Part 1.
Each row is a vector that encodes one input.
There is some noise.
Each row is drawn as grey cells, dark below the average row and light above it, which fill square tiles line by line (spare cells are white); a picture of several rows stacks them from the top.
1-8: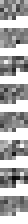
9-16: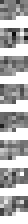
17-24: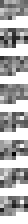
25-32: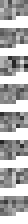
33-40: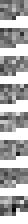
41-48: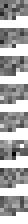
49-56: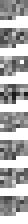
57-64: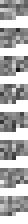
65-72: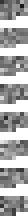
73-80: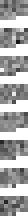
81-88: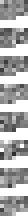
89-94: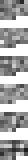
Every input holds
a point on a 5-point line, together with either a point on a 5-point line, or four true/false values.
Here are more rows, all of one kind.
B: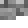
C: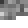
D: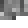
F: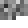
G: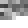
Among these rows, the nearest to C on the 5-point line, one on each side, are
B and D.
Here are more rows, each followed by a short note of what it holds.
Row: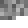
a point on a 5-point line and four true/false values
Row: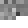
a point on a 5-point line and four true/false values
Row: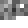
a point on each of two 5-point lines
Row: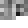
a point on a 5-point line and four true/false values
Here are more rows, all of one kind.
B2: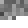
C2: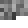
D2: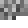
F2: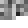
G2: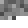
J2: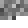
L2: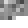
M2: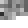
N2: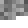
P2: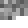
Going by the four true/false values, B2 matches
G2, J2, M2 and N2.
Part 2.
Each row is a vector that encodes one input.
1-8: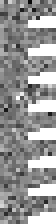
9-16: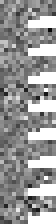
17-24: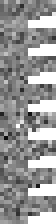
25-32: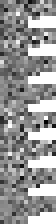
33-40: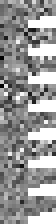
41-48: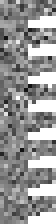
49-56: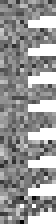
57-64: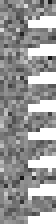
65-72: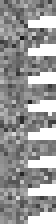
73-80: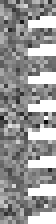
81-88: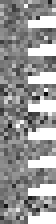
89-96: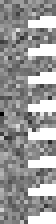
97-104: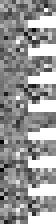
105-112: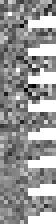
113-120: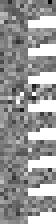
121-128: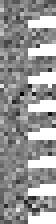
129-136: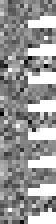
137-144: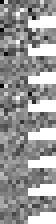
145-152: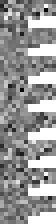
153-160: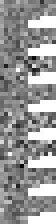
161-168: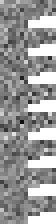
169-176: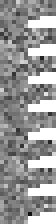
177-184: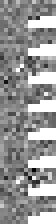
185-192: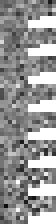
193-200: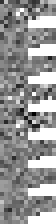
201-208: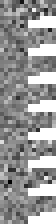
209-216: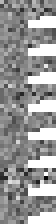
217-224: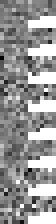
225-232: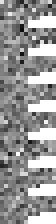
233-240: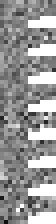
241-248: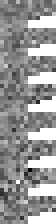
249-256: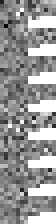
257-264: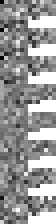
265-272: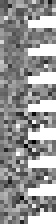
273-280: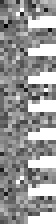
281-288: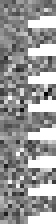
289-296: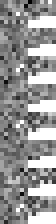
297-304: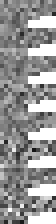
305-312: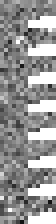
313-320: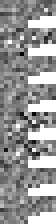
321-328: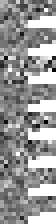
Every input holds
either a point on an 8-point circle and four true/false values, or a point on an 8-point line.
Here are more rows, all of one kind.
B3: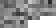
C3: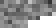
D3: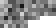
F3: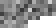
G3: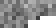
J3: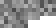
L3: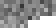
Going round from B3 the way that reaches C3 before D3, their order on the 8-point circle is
B3, F3, G3, C3, D3, L3, J3.
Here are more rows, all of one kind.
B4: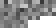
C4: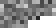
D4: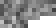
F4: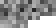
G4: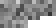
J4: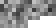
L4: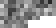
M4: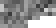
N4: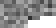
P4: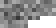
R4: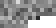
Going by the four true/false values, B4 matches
C4, L4, M4 and P4.
